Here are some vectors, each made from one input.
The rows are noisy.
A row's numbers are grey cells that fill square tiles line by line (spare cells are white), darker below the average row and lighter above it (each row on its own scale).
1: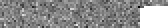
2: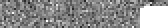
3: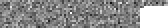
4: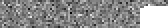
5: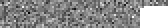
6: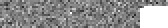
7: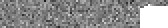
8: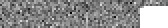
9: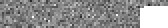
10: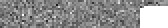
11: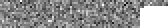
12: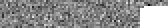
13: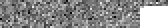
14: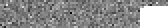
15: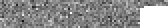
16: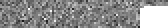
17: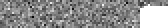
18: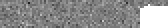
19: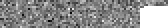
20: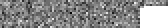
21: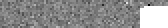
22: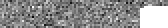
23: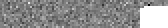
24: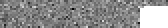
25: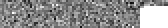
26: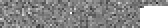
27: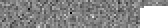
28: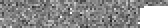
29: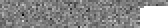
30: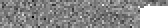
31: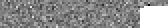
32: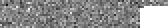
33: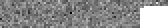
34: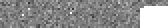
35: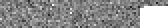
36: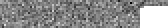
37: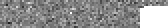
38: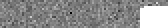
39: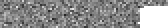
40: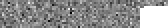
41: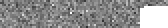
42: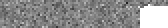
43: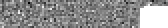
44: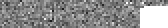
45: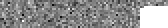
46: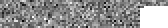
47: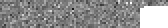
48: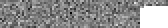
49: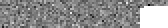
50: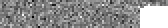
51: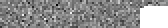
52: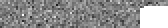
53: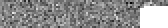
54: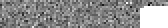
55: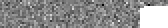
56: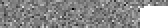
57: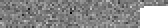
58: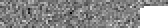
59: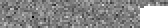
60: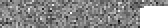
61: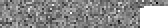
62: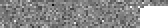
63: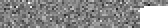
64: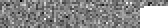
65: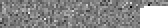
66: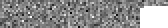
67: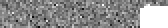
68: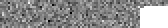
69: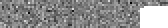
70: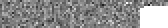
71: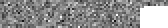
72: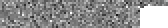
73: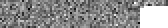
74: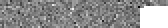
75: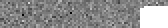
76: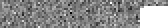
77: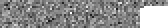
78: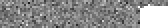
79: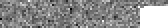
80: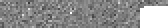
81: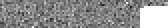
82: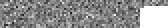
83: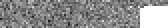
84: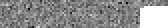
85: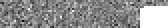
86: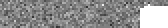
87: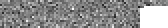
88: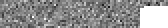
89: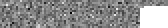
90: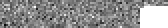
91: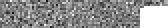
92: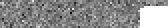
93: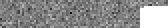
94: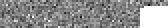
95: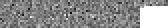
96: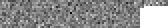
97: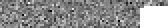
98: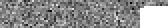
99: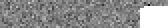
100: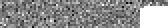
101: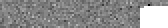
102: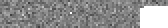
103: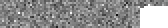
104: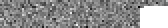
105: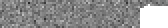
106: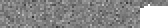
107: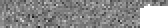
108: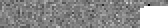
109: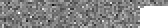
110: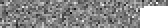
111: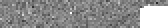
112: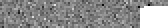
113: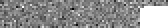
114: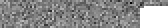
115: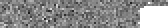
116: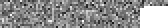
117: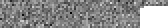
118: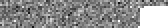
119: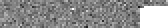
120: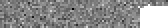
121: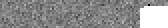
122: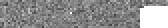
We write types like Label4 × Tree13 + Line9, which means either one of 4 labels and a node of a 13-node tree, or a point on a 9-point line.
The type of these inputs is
Bool × Bool × Bool × Bool × Bool × Line5 × Line5 × Line5 × Line5 × Line5.
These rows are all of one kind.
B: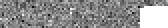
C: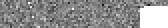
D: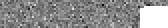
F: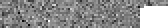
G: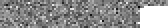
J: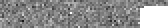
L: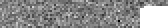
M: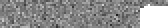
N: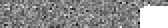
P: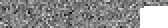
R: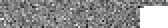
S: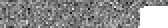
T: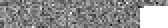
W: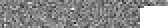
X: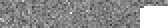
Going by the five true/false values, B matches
C, D, R and W.
